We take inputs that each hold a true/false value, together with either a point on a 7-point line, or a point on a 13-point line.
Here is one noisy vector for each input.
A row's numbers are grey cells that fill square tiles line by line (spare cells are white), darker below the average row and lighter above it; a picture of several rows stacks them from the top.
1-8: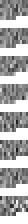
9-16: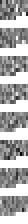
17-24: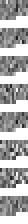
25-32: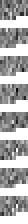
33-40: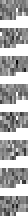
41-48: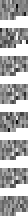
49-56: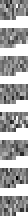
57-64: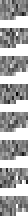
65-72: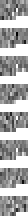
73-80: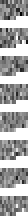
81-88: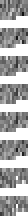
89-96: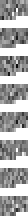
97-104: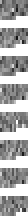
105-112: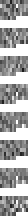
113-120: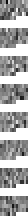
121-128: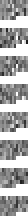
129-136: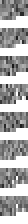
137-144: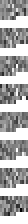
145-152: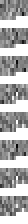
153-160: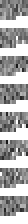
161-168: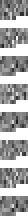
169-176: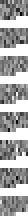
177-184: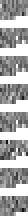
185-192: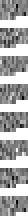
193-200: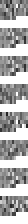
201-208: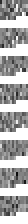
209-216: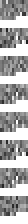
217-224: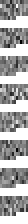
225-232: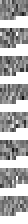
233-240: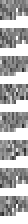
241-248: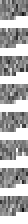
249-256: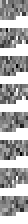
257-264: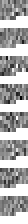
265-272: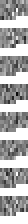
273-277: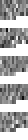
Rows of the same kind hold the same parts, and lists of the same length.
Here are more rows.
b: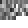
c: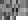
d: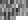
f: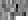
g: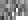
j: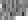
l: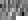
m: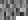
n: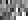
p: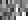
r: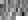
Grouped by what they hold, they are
b, g, n, p
c, d, f, j, l, m, r

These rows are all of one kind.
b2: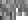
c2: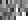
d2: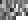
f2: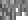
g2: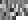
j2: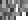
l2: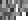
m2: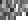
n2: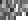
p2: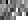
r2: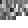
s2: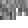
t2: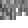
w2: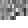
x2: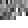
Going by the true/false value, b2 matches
f2, s2, t2 and w2.
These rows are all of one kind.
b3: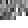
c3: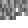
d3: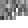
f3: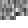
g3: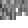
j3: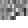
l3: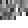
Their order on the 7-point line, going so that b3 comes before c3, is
d3, b3, l3, g3, c3, f3, j3.
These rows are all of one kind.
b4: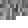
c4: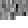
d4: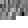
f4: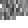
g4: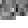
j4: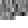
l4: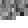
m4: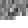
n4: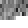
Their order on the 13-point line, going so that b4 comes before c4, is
d4, n4, b4, m4, f4, c4, j4, g4, l4.
